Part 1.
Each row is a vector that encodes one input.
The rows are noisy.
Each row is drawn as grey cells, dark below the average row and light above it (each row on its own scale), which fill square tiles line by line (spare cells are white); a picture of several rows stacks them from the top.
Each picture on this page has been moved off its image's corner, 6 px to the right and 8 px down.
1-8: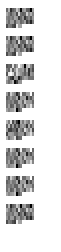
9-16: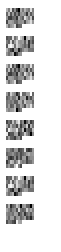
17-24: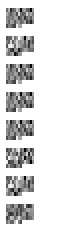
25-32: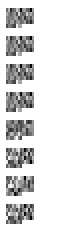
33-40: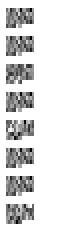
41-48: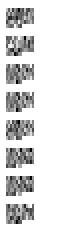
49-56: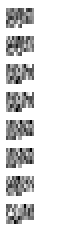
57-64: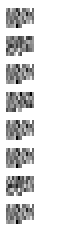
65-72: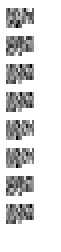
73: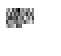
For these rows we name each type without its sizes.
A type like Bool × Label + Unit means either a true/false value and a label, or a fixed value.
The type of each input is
Circle.
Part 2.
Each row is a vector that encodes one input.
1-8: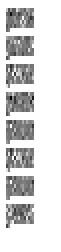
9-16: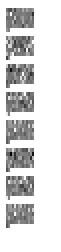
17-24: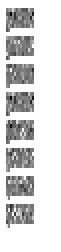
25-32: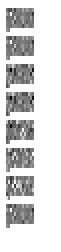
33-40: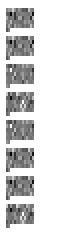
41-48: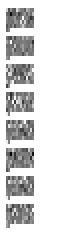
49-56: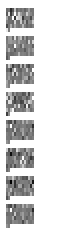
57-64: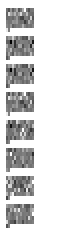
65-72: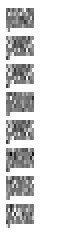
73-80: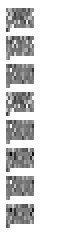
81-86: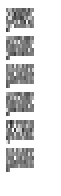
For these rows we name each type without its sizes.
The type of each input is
Label.
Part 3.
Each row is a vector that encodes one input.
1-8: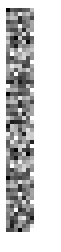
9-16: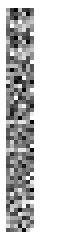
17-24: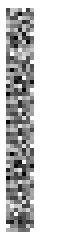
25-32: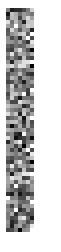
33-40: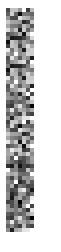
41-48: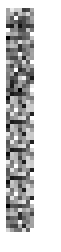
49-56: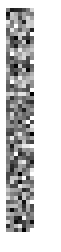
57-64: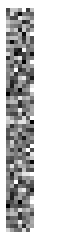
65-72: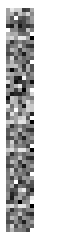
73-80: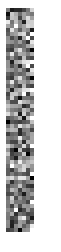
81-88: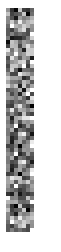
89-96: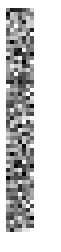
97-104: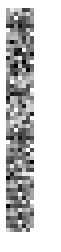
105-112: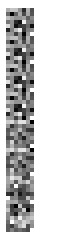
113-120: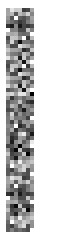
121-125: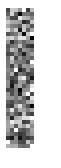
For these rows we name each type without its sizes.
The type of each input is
Label.
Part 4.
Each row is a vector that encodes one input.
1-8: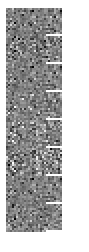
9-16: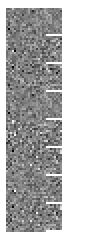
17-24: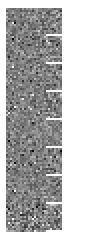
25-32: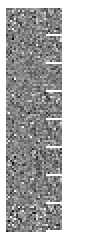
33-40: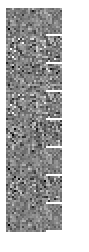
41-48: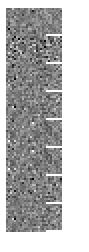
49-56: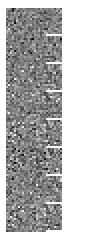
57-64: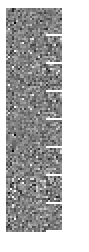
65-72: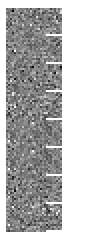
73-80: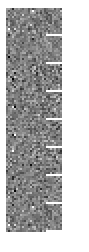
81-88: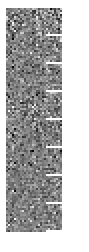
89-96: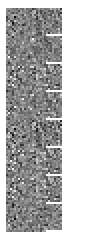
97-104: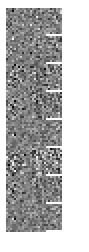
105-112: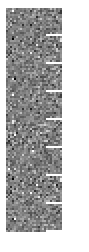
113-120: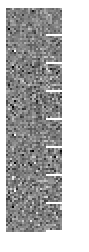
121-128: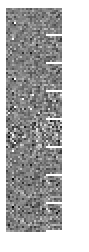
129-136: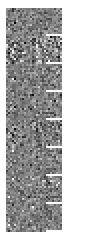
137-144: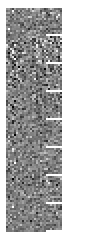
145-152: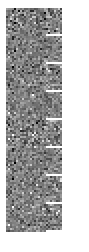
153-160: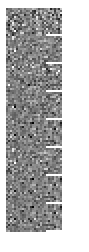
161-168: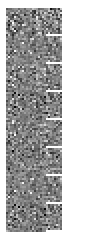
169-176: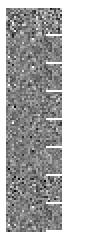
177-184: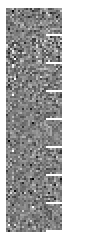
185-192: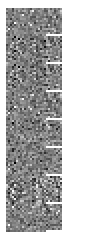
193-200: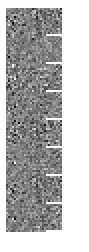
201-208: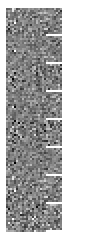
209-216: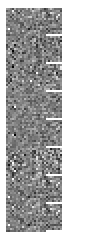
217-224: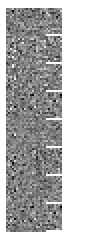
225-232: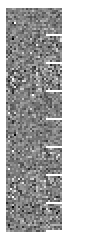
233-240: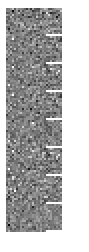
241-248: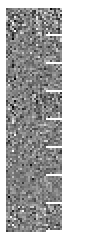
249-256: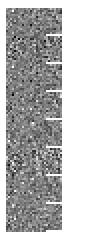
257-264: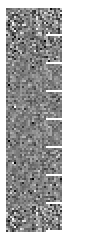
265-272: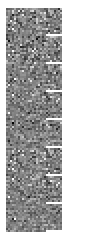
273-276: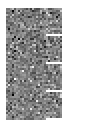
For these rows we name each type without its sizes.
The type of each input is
Bool × Bool × Bool × Bool + Unit.
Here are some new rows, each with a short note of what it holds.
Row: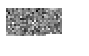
a fixed value
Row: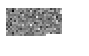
four true/false values
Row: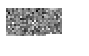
a fixed value
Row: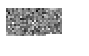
a fixed value
